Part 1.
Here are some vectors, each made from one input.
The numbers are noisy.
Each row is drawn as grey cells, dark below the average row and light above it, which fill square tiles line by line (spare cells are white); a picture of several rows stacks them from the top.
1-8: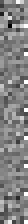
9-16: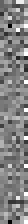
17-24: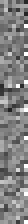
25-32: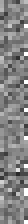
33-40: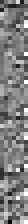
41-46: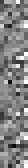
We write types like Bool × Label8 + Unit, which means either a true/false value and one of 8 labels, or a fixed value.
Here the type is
Line5 + Line7.
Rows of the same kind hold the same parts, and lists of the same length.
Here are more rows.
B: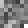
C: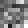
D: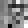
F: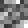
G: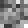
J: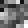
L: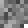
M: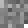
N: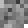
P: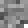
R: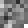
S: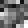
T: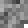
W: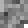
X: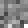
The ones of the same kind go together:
B, L, M, N, P, R, T, W, X
C, D, F, G, J, S

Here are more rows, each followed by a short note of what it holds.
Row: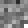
a point on a 7-point line
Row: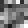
a point on a 5-point line
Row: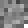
a point on a 7-point line
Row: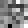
a point on a 5-point line
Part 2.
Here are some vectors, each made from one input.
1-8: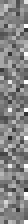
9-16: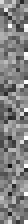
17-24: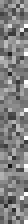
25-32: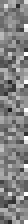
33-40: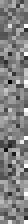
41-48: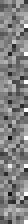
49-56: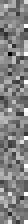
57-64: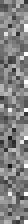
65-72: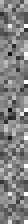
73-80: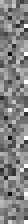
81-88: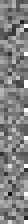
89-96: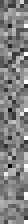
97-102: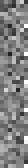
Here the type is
Line9 + Line13.
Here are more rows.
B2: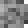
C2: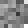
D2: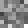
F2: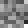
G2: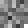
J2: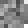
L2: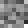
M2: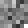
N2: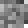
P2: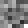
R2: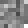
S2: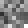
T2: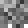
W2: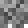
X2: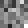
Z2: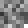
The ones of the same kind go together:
B2, C2, D2, F2, G2, J2, L2, M2, N2, P2, R2, S2, T2, W2, Z2
X2

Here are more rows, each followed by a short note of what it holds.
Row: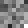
a point on a 9-point line
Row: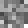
a point on a 13-point line
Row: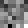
a point on a 9-point line
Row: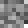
a point on a 13-point line
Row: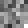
a point on a 9-point line
